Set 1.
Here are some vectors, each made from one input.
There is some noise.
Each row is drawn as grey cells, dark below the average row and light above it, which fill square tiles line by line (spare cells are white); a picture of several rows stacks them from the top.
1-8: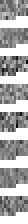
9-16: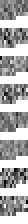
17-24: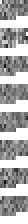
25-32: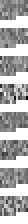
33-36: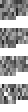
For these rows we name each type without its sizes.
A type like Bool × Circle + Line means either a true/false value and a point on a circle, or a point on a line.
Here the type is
Label.
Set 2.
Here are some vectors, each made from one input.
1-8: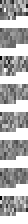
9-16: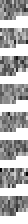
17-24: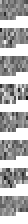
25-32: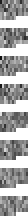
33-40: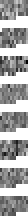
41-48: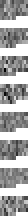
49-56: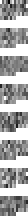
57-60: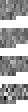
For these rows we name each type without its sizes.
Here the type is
Label.
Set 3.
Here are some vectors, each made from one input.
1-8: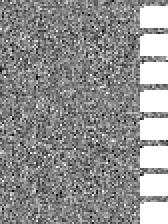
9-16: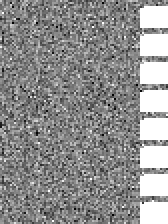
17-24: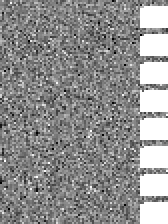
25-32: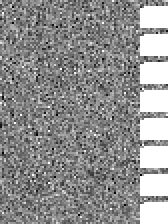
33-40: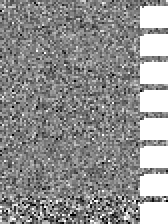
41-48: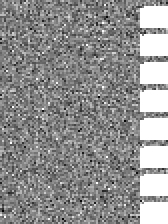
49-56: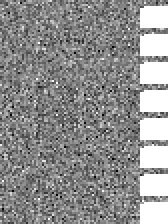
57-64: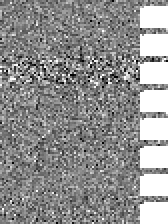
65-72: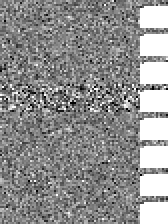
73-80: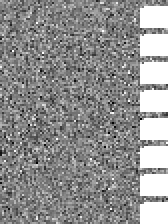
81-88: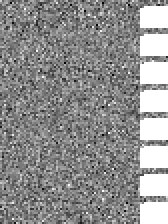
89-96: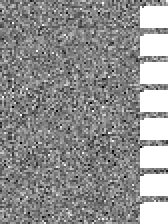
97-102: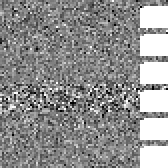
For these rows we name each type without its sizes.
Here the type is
Tree + Unit.
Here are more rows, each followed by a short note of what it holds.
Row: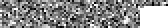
a fixed value
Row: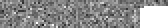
a node of a tree
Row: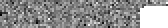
a node of a tree
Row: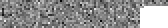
a node of a tree
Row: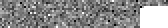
a node of a tree
